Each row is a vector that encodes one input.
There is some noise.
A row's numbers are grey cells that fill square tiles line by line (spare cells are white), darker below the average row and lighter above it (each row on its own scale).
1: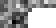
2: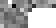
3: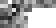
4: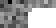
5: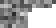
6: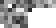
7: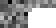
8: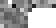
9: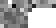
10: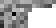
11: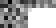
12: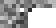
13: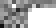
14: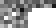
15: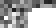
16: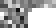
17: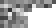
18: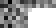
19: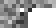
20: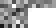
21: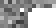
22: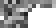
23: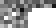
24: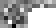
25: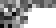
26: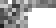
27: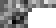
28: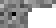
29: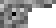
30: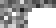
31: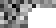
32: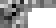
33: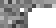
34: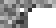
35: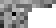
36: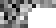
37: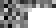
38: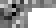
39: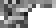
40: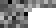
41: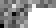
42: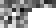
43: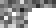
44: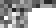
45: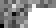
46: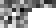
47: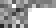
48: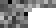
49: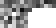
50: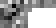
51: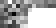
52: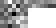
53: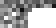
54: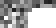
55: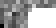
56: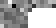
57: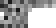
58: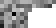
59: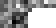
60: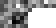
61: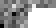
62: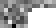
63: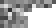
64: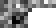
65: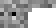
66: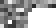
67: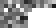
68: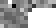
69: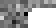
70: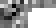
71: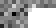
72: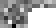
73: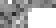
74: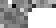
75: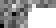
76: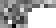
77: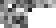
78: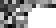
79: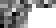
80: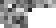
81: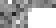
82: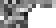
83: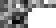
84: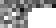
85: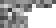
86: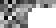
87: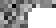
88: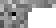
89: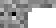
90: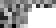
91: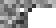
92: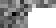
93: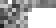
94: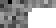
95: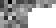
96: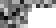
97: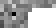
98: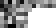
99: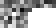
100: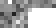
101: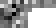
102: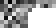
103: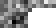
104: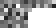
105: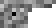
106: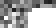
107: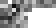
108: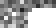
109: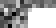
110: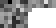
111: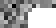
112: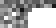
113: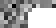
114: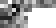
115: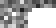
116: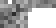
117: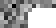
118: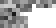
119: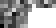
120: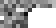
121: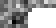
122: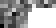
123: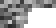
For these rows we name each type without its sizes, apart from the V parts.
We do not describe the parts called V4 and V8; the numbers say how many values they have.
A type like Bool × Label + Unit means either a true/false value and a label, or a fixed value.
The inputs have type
(Circle + Line) × V8 + V4.
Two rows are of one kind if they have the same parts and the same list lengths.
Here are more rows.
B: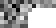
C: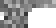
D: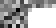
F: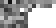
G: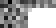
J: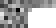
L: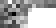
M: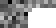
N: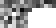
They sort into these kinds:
B, C, F, G, J, M
D, L
N

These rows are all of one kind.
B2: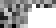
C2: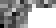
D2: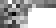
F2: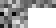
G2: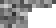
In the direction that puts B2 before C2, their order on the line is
F2, D2, B2, C2, G2.
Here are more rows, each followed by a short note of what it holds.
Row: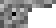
a point on a line and a value of V8
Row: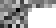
a point on a line and a value of V8
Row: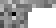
a point on a line and a value of V8
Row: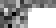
a point on a line and a value of V8
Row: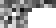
a value of V4
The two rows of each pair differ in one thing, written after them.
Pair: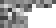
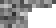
the place on the line
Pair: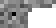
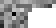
the place on the line
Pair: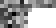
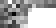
the place on the line
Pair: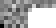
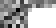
the place on the line
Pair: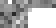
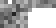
the place on the line
